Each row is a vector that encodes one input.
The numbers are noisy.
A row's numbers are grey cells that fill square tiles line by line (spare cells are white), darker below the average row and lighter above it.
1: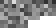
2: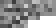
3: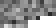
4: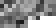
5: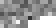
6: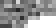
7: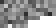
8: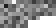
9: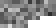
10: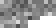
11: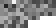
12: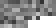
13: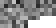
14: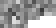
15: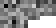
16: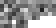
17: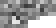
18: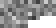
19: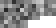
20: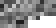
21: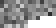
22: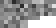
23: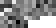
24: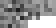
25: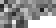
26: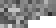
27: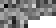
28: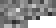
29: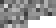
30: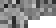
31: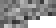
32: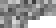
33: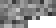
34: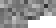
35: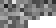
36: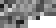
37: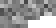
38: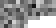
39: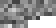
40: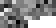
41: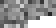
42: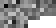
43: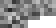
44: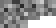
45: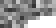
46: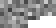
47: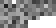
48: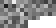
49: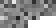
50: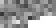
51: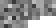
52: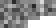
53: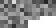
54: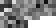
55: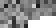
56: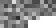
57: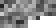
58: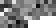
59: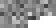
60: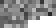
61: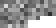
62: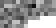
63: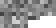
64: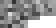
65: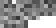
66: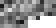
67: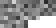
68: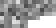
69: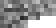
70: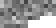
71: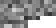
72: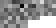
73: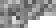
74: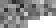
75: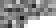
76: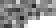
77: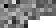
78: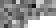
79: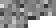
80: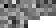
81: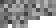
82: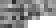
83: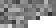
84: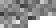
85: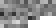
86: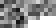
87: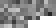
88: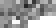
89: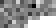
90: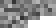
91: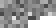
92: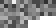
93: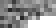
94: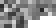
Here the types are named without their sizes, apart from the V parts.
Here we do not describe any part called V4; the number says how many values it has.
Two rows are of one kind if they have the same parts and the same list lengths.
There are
3 kinds of row.
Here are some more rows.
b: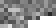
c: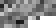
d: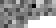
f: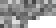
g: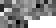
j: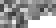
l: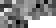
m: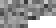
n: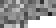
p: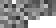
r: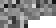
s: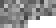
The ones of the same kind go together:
b, m, r
c, g, j, l
d, f, n, p, s

